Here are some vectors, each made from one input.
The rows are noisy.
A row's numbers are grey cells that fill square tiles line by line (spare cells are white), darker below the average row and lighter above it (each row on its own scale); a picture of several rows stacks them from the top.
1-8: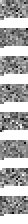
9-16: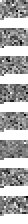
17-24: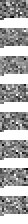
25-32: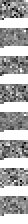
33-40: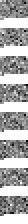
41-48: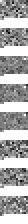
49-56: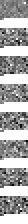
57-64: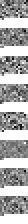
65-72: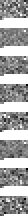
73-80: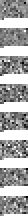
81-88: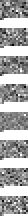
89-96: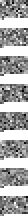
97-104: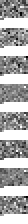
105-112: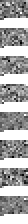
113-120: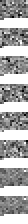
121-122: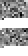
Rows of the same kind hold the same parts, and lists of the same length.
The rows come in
2 kinds.
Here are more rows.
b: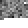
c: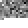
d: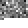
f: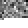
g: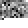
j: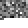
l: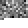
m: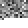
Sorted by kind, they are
b, d, f, j, l
c, g, m

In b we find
a point on an 8-point line and a node of an 8-node tree.
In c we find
a point on each of two 8-point lines.
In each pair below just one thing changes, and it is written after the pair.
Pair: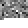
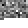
the place on the 8-point line
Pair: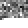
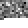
the place on the 8-point line
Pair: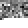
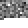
the place on the 8-point line
